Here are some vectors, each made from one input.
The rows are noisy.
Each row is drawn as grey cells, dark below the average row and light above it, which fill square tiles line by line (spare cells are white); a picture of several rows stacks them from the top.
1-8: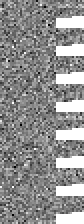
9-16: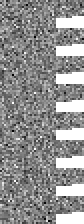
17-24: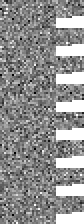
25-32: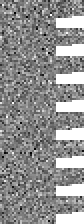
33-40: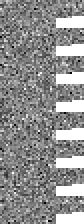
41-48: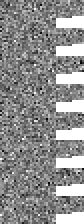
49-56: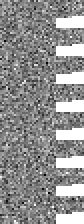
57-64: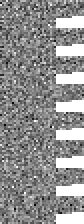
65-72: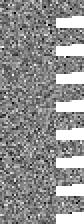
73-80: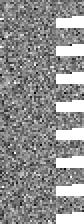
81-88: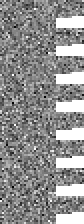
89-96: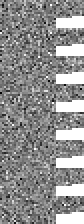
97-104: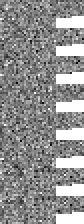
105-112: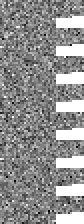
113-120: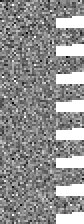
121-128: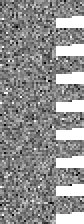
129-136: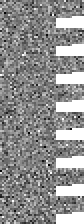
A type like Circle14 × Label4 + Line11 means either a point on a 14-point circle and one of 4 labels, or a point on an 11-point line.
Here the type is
(Bool × Bool × Bool + Label4) × Tree14.
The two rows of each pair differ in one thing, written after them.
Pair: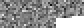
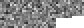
one of the three true/false values
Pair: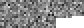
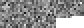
one of the three true/false values
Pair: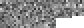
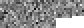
the node of the tree
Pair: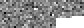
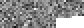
one of the three true/false values
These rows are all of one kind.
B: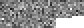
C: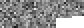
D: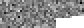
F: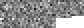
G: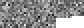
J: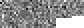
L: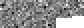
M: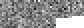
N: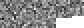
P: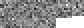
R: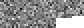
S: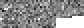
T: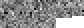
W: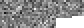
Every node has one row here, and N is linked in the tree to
R and W.
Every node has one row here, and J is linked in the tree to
W.
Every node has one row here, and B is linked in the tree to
F.
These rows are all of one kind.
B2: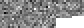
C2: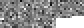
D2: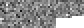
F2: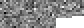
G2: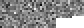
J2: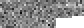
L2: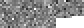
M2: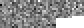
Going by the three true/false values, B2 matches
F2 and J2.
